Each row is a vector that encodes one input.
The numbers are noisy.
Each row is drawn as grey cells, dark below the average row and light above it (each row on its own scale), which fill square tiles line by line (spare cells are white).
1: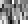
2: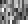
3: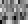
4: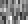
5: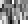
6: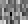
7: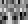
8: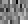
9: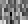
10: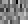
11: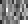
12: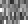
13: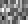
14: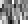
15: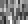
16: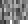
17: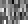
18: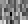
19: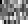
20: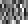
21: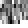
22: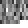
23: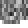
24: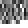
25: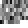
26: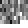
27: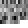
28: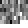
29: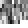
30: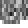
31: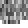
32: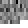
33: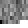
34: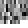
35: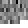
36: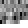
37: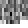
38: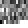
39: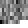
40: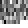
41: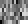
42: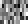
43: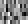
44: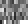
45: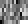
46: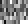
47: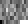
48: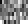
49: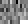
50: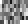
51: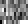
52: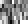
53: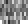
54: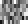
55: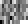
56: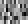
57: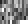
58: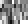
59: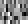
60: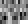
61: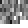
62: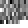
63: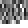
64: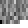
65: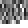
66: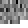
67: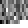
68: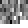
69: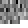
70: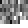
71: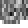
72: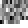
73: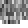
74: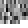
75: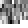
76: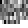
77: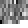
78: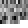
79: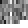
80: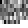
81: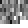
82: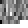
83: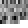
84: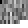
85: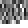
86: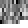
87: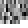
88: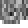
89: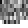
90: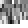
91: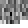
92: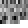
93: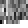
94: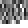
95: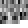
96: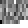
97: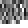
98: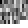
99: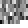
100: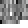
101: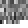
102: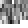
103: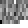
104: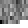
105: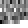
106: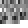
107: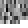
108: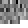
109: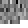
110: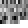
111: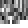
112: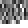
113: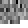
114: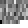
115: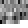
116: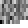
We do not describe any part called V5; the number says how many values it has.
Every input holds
a list of up to two items, each a true/false value and a value of V5.
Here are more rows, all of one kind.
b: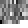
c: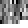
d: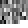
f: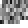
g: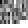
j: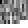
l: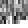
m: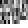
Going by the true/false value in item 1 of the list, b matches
c and f.
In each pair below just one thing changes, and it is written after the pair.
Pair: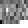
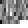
the value of V5 in item 2 of the list
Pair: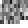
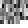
the value of V5 in item 2 of the list
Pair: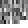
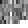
the value of V5 in item 2 of the list
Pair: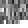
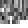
the true/false value in item 1 of the list
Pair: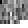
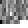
the true/false value in item 1 of the list
